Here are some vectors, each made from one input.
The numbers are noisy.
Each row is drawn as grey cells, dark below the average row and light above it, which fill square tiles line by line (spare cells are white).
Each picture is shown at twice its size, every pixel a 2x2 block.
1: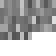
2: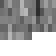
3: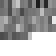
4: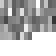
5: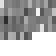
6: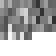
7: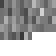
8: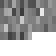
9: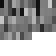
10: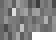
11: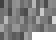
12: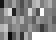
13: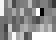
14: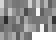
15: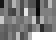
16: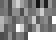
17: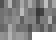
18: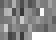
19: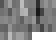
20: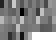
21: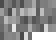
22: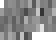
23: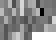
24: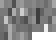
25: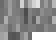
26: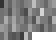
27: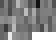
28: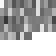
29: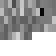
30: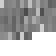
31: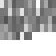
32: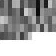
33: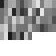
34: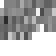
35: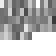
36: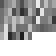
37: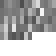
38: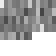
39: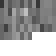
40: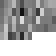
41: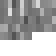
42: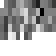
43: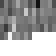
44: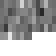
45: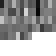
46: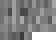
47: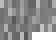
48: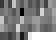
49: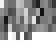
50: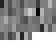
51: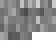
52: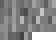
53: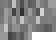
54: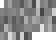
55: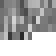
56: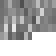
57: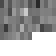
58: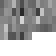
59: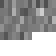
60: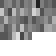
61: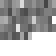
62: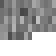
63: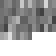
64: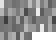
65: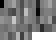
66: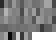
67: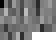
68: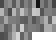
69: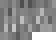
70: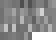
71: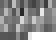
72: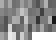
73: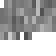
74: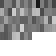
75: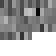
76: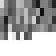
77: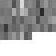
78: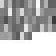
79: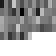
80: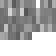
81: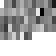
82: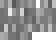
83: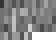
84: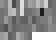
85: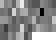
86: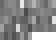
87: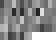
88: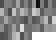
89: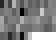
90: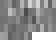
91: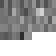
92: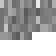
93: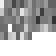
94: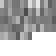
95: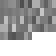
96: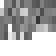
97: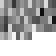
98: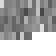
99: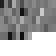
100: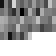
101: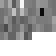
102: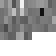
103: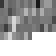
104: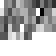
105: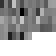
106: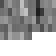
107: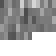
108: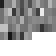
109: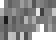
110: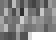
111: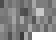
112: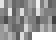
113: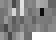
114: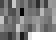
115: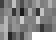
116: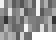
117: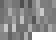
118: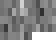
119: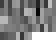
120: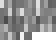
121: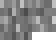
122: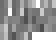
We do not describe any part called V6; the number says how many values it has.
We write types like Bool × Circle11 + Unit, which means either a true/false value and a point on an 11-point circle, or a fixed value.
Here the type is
(Bool × Bool × Bool + V6) × Line4.
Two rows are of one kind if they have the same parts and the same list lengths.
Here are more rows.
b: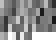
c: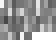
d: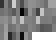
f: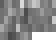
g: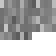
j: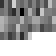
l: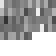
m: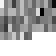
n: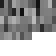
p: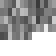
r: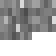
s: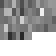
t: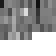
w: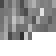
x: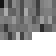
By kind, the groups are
b, m, n, p, t, x
c, d, f, g, j, l, r, s, w

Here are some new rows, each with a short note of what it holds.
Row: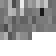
a point on a 4-point line and a value of V6
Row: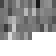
a point on a 4-point line and a value of V6
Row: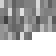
a point on a 4-point line and three true/false values
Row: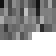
a point on a 4-point line and a value of V6
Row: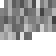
a point on a 4-point line and three true/false values
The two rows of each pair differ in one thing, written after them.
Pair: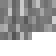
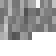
one of the three true/false values
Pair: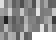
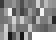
the place on the 4-point line
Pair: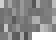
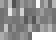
one of the three true/false values
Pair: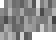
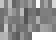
the place on the 4-point line
